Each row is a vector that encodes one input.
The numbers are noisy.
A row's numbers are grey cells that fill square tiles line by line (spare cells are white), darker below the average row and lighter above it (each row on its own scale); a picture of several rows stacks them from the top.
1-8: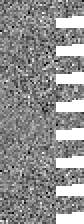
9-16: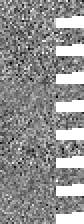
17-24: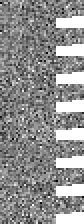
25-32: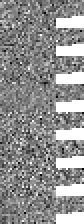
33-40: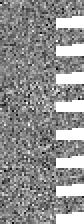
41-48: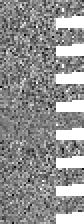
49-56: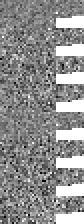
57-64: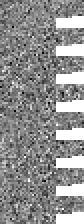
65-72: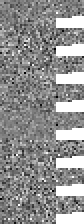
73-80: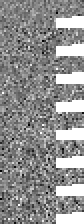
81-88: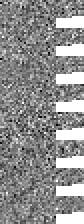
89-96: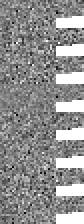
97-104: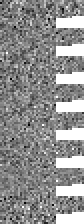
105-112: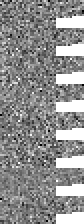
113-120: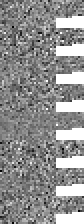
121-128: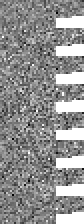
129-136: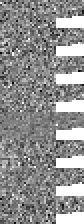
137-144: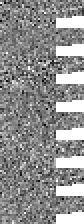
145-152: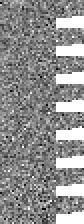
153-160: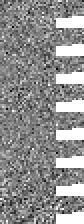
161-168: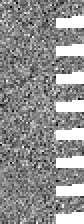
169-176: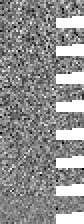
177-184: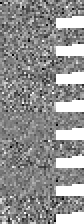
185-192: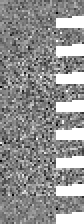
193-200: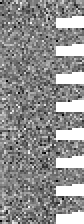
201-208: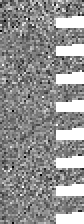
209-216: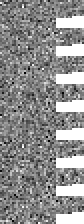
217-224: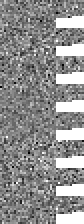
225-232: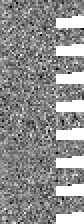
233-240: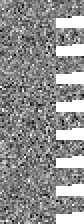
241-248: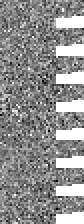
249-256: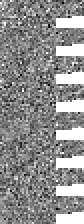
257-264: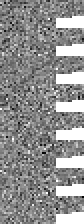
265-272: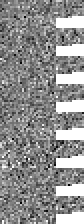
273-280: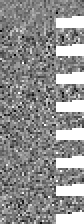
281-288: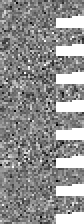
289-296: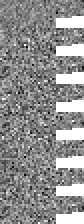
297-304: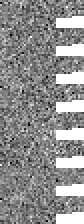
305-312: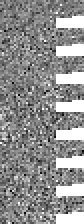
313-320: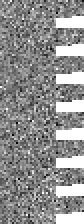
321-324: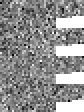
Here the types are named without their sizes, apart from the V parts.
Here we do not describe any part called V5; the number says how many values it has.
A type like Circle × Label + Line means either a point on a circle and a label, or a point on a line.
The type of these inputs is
List(Bool × V5).
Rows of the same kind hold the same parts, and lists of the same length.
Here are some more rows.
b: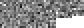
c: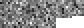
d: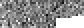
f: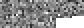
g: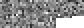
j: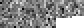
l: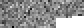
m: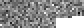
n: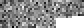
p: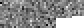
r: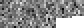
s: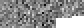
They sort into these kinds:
b, d, m, s
c, j, p, r
f, g
l, n

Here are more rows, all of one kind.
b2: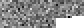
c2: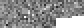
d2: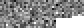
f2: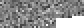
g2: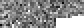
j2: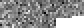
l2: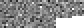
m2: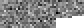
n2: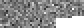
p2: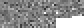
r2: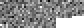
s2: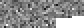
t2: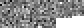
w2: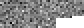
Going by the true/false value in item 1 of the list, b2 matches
c2, g2, j2 and m2.
